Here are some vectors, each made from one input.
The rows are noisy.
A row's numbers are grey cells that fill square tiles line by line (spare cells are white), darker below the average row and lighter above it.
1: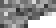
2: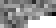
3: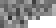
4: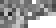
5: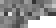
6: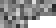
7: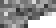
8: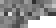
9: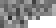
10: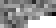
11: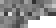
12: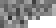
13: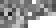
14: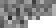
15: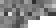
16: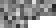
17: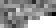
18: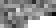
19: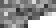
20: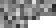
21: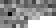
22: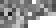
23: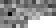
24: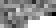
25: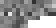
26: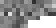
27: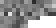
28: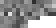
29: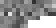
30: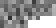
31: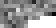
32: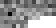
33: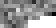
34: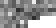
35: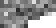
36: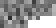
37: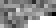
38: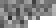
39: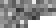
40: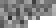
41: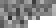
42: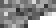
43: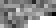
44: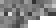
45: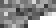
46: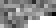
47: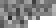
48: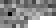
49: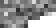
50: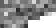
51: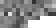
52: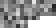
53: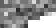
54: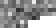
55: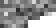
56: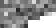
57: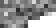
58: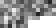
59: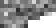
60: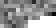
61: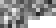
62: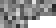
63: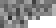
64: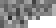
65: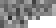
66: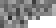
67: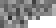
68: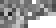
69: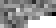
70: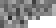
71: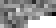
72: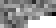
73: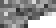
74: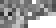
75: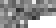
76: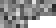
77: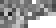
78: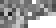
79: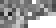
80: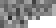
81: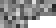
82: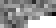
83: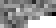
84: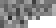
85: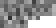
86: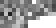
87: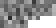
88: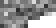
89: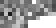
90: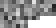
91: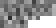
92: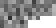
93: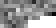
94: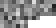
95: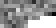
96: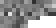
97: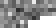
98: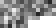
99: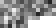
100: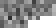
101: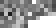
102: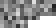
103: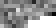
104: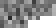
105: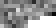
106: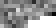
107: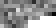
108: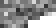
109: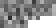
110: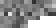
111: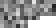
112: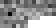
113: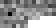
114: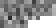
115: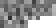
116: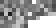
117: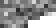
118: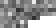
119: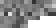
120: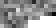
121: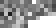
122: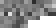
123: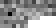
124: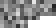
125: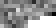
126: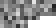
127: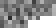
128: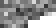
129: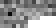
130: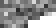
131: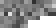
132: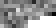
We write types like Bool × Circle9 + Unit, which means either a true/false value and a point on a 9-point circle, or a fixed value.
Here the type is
Bool × Bool × Bool + Unit.
